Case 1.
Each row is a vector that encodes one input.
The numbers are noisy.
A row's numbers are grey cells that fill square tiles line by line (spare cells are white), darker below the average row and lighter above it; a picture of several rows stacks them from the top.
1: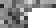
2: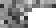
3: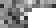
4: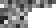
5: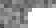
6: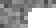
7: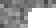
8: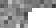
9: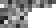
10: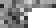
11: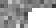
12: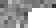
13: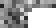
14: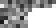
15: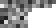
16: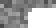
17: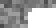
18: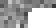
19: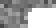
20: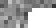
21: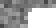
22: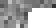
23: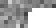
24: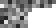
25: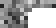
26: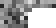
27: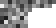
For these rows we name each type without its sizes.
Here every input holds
a point on a line.
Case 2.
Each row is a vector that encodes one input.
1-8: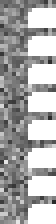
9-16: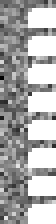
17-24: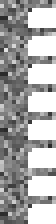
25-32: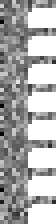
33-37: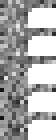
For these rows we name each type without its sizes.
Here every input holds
a point on a circle.
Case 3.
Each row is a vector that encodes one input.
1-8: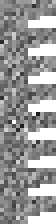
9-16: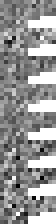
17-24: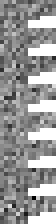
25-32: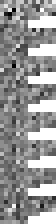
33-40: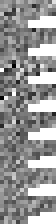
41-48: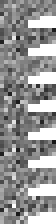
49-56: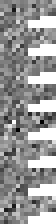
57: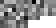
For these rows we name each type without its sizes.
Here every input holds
a point on a circle.
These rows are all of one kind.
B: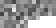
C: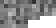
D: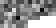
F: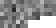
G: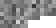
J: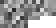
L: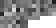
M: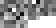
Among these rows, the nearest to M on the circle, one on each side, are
B and G.
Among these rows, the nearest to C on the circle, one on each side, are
D and L.
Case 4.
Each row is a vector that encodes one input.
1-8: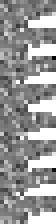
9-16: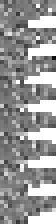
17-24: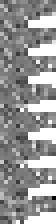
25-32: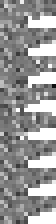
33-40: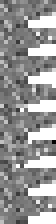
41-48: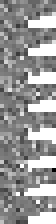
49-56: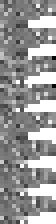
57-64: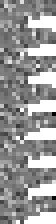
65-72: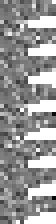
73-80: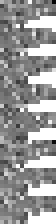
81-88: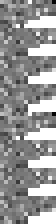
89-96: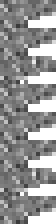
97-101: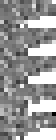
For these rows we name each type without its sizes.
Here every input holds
a label.
